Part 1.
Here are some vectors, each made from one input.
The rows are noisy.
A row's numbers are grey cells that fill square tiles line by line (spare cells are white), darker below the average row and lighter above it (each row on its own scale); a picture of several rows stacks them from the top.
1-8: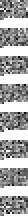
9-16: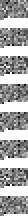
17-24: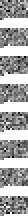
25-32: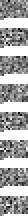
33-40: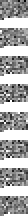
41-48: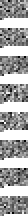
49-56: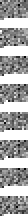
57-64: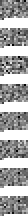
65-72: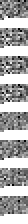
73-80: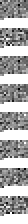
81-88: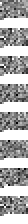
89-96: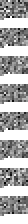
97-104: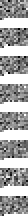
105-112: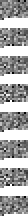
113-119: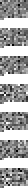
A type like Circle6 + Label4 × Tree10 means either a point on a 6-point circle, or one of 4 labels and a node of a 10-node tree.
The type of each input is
Circle10 + Line10.
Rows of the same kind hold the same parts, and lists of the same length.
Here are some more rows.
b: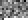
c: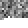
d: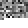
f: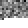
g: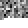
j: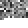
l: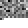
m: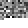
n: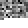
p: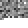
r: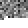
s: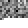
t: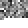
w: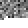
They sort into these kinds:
b, d, f, m, n, r, w
c, g, j, l, p, s, t

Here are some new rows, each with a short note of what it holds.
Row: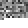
a point on a 10-point line
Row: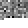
a point on a 10-point line
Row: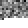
a point on a 10-point line
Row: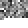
a point on a 10-point circle
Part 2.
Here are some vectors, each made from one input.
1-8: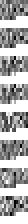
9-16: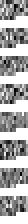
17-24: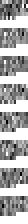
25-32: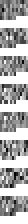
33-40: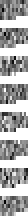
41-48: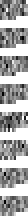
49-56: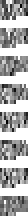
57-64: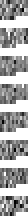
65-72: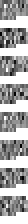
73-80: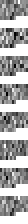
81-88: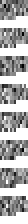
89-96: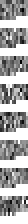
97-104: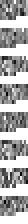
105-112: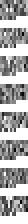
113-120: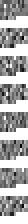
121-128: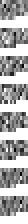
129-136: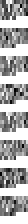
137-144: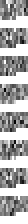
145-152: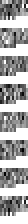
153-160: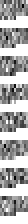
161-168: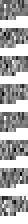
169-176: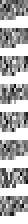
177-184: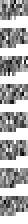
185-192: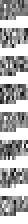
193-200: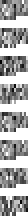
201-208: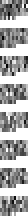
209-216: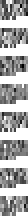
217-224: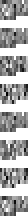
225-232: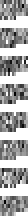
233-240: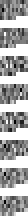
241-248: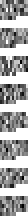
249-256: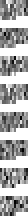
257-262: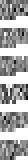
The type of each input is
Bool × Bool × Bool + Circle20 + Unit.
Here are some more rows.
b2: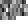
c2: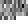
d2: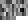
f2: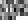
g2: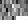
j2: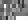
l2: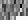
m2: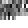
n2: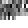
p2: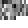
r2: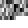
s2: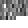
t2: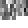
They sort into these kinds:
b2, c2, d2, f2, j2, p2, r2, s2
g2, l2, t2
m2, n2

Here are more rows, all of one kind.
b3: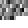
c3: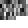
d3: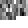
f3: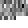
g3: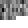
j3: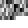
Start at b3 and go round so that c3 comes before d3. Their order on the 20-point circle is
b3, j3, f3, c3, g3, d3.
